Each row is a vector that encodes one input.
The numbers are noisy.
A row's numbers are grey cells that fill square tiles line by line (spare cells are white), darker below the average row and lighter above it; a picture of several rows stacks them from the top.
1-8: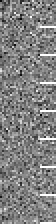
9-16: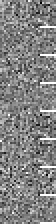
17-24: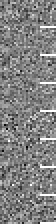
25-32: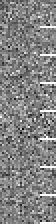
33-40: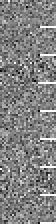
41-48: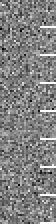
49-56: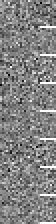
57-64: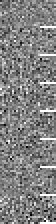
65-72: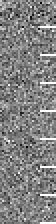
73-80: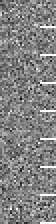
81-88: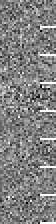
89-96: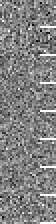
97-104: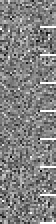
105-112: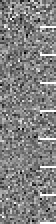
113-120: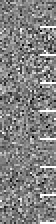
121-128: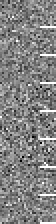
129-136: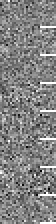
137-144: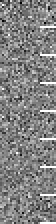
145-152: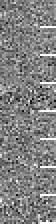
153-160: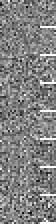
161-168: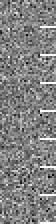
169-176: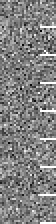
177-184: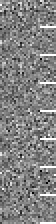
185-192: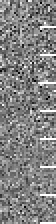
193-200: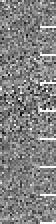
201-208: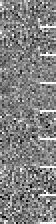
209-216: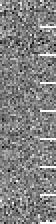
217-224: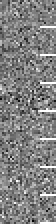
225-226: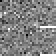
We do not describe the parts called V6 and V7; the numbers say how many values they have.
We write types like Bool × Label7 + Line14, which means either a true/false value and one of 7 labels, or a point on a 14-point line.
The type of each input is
Bool × Line5 + Tree9 × V6 + V7.
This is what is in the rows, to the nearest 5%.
About 30% of them hold a point on a 5-point line and a true/false value. About 45% of them hold a node of a 9-node tree and a value of V6. The rest hold a value of V7.
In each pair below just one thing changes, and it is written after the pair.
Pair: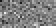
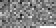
the node of the tree
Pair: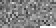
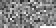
the value of V6
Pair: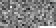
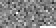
the node of the tree
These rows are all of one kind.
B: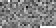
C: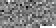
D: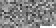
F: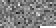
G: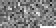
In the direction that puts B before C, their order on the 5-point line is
F, G, B, C, D.
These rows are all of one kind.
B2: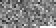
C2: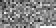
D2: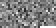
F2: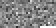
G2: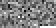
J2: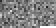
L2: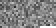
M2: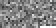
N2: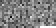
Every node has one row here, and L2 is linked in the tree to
B2, F2, G2 and N2.
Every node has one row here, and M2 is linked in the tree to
G2.
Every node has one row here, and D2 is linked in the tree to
F2.
